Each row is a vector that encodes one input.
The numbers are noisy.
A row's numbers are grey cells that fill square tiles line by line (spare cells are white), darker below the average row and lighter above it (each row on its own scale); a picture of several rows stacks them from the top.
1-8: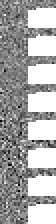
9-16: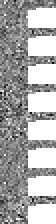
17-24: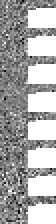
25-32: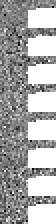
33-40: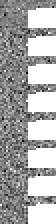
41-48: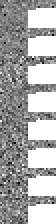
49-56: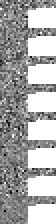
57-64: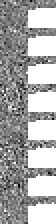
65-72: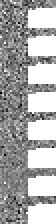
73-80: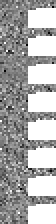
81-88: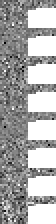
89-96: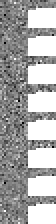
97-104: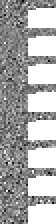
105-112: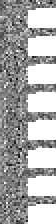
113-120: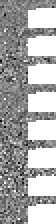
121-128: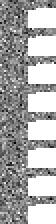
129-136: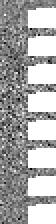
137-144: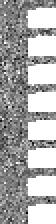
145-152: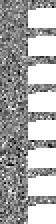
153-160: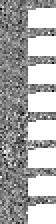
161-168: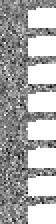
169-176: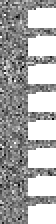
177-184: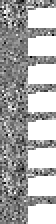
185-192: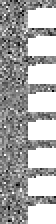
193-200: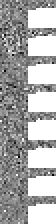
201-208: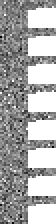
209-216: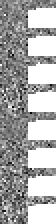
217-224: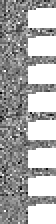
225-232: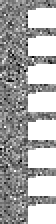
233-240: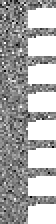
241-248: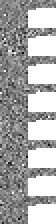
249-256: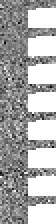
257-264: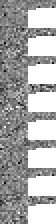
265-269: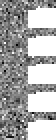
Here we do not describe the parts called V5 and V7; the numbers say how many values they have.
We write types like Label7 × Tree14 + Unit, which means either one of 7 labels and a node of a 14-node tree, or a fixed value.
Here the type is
(Bool × V5 + V7) × List2(Line9).
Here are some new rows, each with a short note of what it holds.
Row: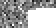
a true/false value and a value of V5, together with a list of two items
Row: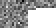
a value of V7, together with a list of one item
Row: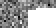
a true/false value and a value of V5, together with a list of two items
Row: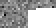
a value of V7, together with a list of two items
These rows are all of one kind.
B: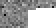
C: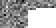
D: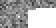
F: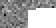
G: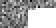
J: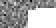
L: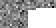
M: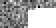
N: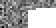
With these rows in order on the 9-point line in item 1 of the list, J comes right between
F and L.
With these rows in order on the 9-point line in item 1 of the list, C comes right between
B and F.
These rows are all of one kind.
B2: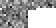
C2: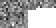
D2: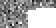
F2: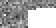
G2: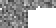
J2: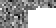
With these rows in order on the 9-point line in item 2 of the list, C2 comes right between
D2 and J2.
